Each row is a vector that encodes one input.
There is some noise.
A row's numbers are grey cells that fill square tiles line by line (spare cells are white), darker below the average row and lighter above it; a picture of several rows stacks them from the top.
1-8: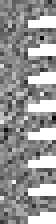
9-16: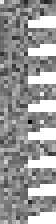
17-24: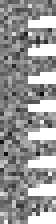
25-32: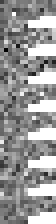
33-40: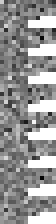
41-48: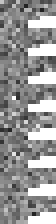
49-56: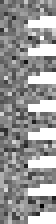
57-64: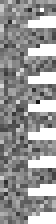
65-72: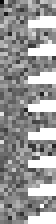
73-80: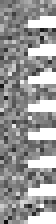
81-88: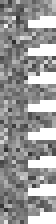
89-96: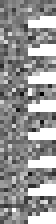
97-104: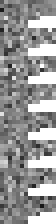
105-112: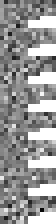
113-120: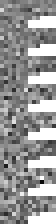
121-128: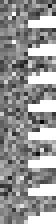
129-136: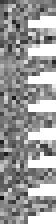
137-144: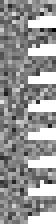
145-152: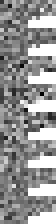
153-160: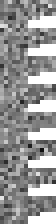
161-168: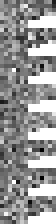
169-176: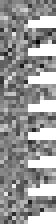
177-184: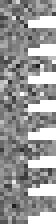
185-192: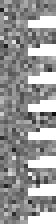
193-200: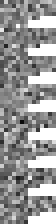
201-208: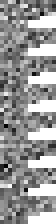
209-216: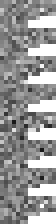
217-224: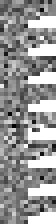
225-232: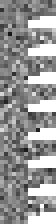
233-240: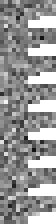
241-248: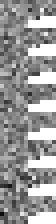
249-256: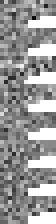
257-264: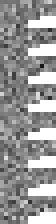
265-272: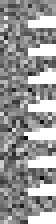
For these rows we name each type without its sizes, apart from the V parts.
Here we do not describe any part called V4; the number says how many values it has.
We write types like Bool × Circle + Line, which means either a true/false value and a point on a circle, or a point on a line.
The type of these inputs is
Bool × Bool × Bool × Bool × Bool × (Label + Tree) × V4.
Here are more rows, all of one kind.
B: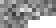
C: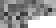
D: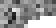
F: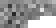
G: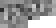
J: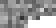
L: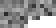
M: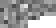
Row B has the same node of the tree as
D and F.
